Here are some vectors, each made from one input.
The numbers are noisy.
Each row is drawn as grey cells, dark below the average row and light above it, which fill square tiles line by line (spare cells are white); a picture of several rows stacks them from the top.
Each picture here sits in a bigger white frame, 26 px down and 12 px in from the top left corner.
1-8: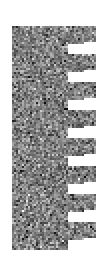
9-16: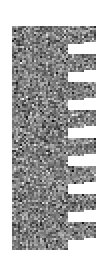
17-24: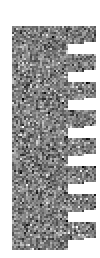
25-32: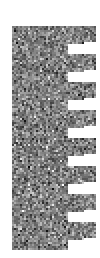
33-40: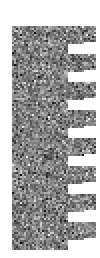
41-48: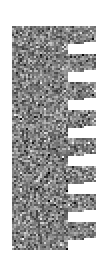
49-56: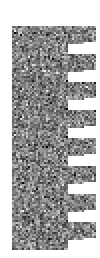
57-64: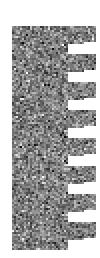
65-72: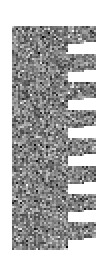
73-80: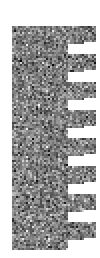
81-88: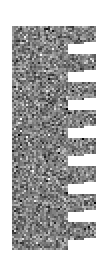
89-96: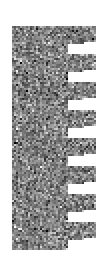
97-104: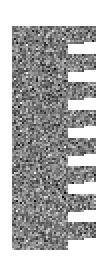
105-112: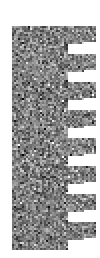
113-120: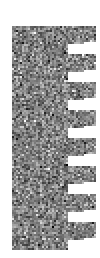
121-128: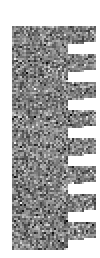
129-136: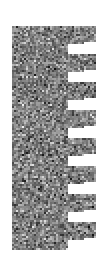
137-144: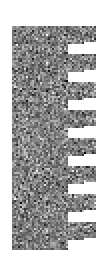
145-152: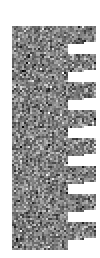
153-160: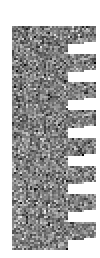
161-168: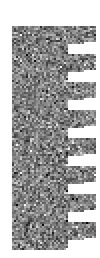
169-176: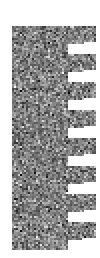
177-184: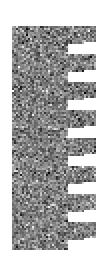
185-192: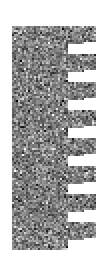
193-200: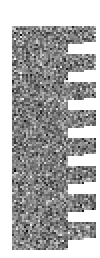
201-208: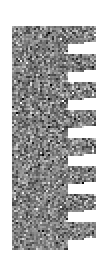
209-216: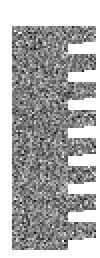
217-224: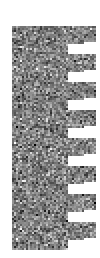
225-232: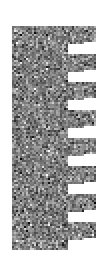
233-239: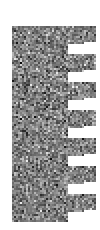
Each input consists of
a true/false value, together with either one of 8 labels, or a point on a 6-point line.
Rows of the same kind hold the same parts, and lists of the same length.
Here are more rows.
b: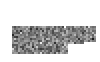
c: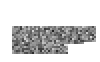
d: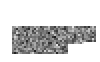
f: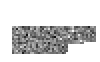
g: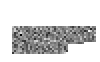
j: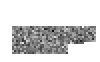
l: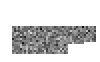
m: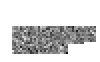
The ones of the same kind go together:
b, c, j, l, m
d, f, g

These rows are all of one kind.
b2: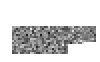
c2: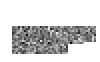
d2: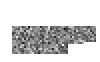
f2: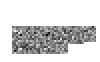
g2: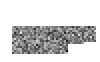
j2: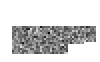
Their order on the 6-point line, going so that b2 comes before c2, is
j2, g2, b2, d2, c2, f2.
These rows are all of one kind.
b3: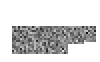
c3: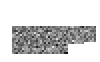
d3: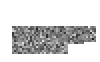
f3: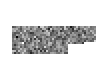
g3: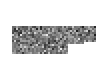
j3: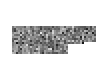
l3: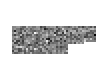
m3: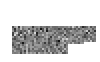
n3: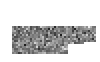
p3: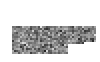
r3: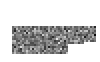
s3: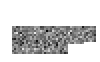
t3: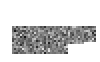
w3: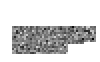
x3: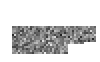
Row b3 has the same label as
d3, m3, n3 and x3.
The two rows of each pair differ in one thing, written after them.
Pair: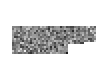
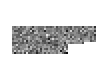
the true/false value
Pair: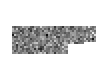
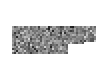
the label
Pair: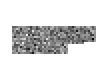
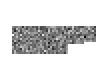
the true/false value
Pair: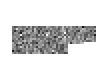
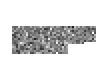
the true/false value
